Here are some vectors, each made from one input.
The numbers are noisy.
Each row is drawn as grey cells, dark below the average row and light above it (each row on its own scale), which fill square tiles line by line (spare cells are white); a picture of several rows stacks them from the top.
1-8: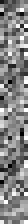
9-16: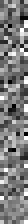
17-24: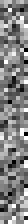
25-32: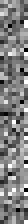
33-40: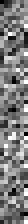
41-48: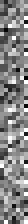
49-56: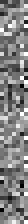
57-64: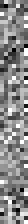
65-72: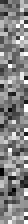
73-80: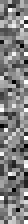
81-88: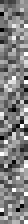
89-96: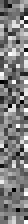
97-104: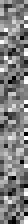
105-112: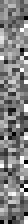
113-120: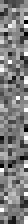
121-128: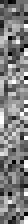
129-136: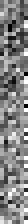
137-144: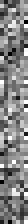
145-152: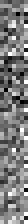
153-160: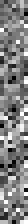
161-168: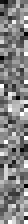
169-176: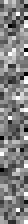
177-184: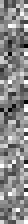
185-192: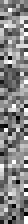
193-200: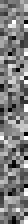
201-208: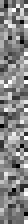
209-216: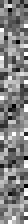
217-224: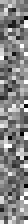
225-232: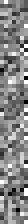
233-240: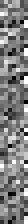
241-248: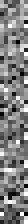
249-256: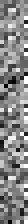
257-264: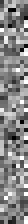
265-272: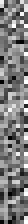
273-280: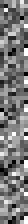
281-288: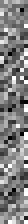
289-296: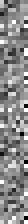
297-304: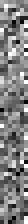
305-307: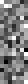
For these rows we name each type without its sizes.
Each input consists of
a label, together with either a label, or three true/false values.
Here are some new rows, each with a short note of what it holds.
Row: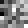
two labels
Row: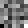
two labels
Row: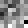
a label and three true/false values
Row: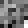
two labels
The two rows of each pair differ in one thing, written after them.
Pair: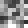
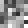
one of the three true/false values
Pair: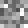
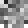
one of the three true/false values
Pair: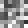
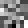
one of the three true/false values
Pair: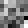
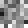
one of the three true/false values
